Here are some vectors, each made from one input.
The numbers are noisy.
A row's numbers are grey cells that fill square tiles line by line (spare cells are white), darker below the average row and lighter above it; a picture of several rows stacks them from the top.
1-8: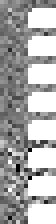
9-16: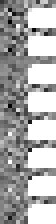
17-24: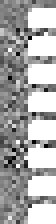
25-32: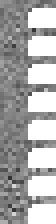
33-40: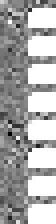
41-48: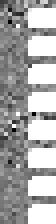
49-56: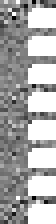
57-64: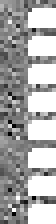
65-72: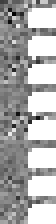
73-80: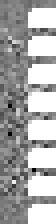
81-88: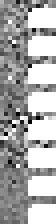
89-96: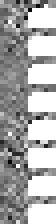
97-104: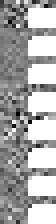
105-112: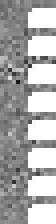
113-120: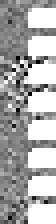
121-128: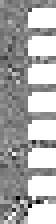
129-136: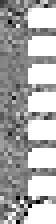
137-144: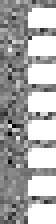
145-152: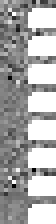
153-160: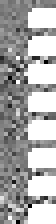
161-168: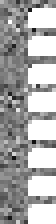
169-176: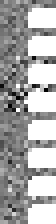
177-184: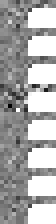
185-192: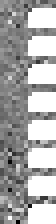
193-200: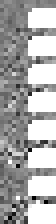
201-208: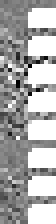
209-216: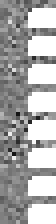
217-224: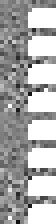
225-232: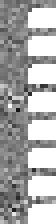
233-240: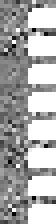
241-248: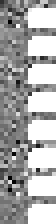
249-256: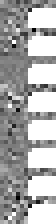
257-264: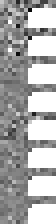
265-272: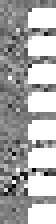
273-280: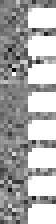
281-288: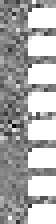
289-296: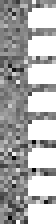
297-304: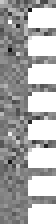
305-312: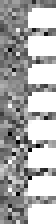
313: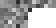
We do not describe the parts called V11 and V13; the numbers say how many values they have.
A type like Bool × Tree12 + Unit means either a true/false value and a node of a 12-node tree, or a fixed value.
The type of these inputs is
Label5 × Label8 × V11 × V13.
